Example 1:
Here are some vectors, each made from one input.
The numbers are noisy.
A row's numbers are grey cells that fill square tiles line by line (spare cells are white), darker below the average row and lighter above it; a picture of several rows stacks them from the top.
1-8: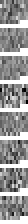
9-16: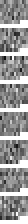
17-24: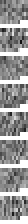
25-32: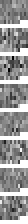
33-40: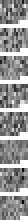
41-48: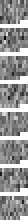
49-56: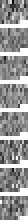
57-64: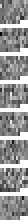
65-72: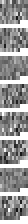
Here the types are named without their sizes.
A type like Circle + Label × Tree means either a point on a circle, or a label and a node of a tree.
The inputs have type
(Bool × Bool × Bool + Unit) × Line.
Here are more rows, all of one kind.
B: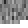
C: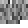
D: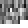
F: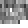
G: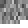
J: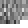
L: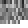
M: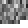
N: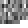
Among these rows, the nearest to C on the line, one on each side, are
B and D.
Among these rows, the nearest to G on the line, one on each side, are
J and N.
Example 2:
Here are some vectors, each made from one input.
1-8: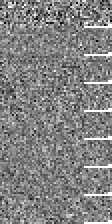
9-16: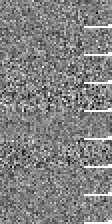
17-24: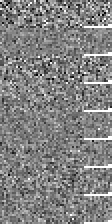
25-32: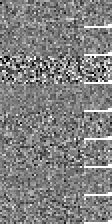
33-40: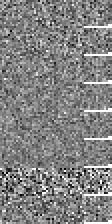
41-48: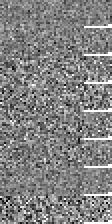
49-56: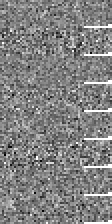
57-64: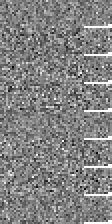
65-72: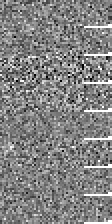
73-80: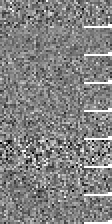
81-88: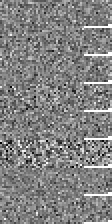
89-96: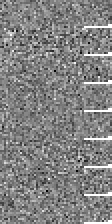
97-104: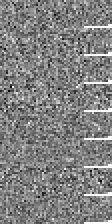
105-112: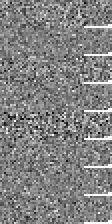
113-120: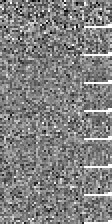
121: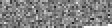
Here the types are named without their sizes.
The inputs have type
List(Line).
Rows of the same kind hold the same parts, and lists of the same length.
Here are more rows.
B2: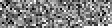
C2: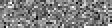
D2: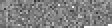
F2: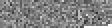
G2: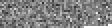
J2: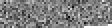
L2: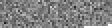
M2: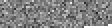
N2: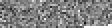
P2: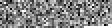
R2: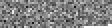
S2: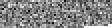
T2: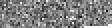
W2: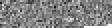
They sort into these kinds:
B2, P2
C2, D2, F2, J2, M2, N2, S2, W2
G2, L2, R2, T2

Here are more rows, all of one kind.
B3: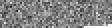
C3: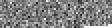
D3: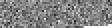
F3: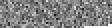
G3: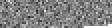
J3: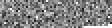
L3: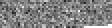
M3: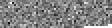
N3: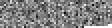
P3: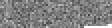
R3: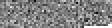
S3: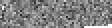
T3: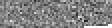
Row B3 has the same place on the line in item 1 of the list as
C3, F3, G3 and J3.
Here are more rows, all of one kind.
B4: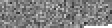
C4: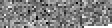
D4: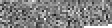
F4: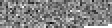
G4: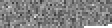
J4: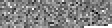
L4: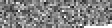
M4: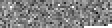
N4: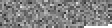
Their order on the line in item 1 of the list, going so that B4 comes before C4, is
F4, N4, L4, D4, G4, B4, C4, M4, J4.
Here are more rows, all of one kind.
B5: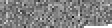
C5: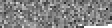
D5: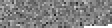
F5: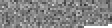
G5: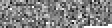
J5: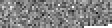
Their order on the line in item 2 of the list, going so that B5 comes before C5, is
D5, G5, J5, B5, C5, F5.
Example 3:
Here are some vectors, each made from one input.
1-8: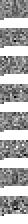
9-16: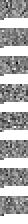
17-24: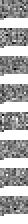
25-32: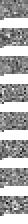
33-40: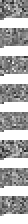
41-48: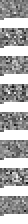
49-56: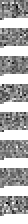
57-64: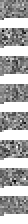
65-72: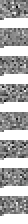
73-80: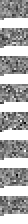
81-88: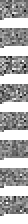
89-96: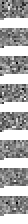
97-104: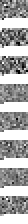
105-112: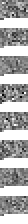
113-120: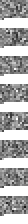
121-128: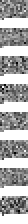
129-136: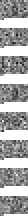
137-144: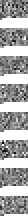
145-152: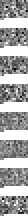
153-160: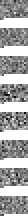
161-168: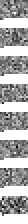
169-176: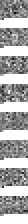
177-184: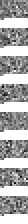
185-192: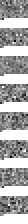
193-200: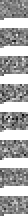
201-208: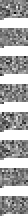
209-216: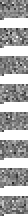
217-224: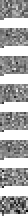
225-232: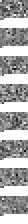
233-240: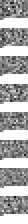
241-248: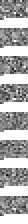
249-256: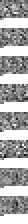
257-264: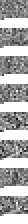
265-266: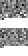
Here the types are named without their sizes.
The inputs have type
List(Line).
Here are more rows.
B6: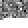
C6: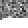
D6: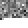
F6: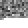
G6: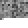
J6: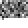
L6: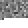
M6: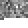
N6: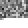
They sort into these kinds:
B6, C6, D6, G6
F6, L6, M6, N6
J6

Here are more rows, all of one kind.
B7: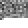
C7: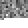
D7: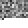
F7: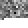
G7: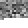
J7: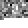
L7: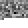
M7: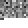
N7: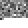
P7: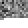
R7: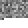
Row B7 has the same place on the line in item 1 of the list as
F7, G7, L7 and N7.
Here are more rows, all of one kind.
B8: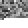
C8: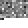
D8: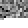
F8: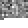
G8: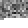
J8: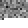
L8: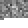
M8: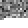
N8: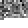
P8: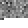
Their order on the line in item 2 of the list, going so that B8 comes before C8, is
G8, M8, D8, L8, N8, P8, B8, J8, F8, C8.
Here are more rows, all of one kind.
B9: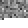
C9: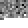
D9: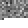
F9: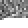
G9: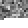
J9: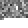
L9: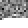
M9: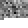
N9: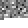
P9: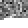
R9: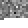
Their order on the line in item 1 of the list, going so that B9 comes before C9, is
G9, P9, F9, L9, M9, R9, J9, D9, B9, N9, C9.
